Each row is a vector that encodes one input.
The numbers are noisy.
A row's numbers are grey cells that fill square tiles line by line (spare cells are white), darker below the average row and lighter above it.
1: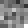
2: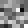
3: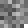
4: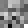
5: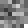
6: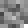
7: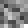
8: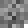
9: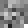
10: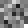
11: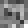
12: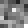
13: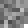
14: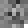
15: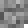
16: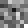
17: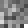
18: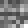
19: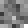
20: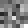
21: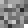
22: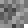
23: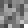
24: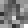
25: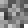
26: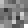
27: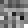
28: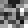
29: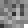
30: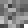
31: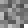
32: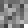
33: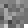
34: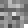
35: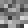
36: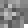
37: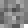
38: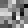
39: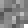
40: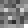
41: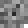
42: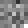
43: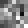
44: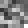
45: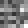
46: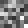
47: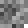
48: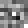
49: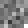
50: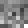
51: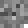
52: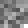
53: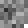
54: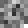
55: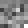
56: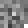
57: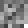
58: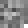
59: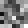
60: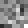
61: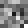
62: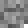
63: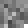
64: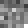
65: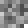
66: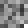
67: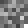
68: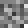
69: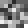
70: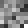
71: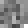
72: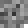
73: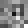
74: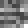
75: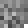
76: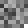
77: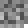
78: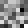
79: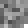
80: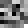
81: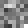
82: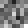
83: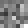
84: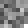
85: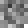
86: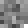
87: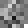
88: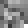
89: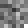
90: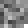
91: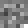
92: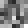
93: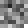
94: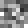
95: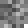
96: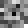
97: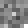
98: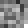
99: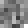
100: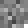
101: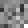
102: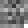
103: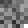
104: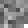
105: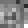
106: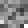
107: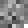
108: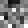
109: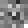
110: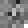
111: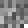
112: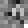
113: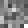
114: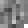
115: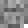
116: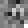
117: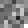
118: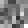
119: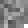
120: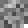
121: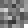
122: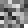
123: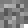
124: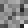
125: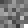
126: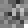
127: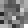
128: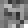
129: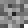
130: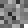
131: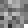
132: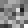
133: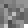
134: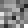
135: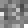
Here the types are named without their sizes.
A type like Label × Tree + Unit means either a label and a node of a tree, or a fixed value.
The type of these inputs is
(Bool × Bool × Bool × Bool + Unit) × Circle + List(Line).
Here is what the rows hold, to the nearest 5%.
About 65% of them hold a point on a circle, together with either a fixed value, or four true/false values. The rest are lists of points on a line.
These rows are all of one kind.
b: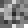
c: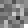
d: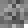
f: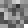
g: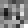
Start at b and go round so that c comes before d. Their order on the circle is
b, g, f, c, d.
